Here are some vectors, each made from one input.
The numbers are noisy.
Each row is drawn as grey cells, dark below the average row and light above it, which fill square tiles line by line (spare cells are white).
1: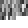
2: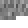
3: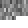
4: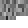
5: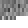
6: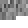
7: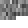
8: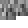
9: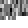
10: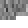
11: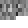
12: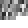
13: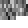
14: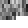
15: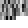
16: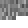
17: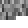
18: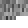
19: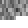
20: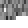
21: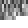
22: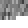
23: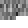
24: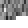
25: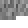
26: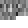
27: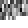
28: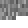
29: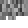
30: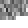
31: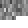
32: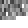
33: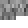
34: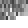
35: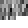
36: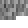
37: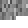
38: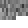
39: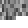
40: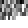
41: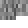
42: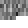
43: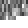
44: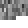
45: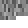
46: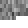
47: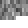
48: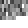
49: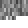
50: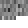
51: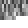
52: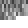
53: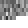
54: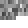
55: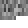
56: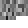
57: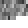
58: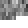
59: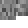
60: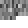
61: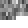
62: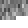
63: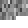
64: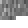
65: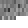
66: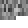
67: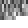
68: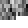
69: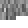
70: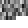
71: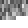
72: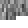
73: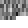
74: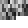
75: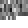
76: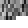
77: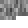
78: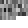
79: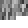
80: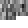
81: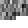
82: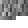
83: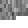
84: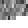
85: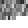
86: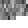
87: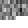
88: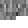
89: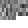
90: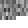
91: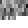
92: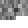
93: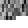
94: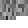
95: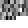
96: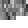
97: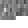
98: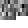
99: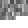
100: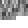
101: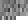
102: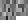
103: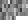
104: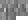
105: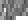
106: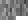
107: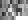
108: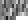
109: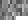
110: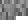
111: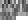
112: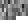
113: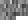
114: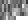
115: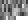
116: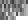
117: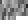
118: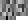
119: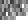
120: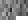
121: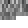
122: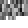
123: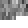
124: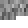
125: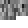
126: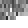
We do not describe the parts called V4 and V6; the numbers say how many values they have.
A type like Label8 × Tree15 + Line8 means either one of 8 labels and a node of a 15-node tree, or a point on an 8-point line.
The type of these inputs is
Label5 + Line5 + V4 × V6.
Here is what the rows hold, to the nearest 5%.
About 20% of them hold one of 5 labels. About 25% of them hold a point on a 5-point line. The rest hold a value of V4 and a value of V6.
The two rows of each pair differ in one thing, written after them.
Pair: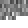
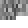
the value of V6
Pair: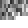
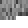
the value of V4
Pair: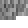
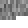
the value of V4
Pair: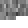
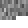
the value of V6
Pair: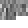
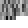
the value of V4
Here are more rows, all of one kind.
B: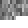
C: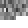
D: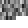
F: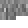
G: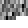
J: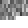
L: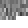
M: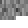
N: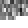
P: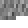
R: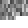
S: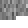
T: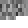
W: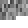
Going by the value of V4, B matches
F, S and T.
